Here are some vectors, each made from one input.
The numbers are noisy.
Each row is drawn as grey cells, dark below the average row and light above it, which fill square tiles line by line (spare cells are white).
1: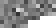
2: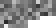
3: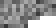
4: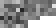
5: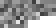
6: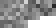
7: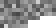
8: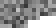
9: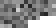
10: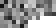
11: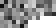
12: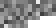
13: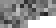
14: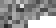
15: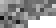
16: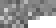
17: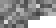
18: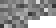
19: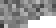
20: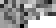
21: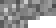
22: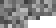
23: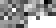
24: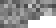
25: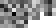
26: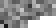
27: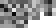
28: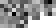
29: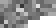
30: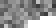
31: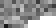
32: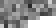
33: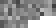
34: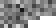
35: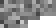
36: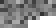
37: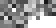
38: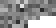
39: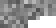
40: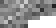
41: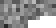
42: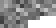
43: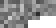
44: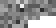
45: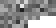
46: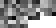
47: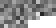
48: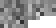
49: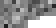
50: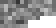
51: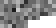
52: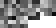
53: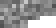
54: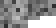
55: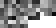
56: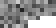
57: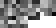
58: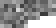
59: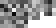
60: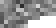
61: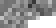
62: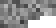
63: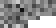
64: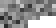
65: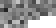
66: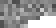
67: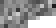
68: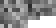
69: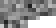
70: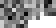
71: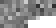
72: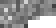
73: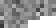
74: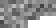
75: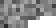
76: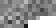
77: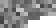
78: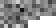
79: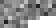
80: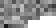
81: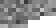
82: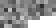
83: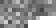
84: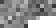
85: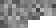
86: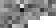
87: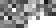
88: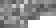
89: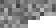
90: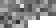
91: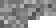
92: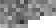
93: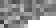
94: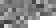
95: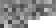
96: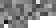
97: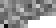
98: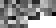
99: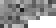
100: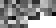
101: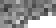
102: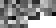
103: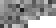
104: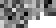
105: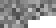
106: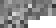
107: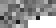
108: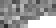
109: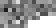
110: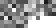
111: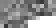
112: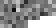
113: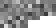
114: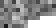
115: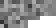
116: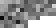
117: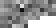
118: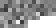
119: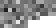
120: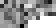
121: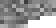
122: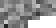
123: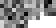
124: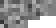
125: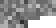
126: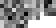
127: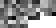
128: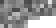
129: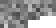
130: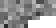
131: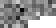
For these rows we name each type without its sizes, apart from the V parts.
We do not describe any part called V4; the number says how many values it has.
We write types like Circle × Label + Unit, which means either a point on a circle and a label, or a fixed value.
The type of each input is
Bool × V4 + List(Line × Line).
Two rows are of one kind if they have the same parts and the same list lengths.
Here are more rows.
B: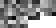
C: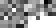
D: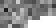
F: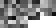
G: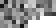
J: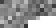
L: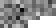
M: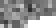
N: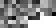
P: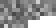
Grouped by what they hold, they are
B, F, N
C, G
D, J, M
L
P

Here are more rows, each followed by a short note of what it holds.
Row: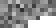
a list of one item
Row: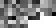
the empty list
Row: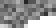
a list of three items
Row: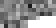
a list of three items
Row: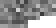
a list of two items
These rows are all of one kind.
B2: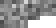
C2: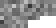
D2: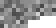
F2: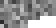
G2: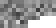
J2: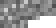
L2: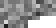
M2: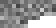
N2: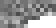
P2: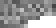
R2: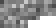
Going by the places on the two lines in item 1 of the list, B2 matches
J2 and R2.
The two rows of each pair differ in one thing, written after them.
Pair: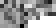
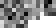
the value of V4
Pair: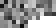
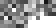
the value of V4
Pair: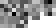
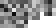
the true/false value
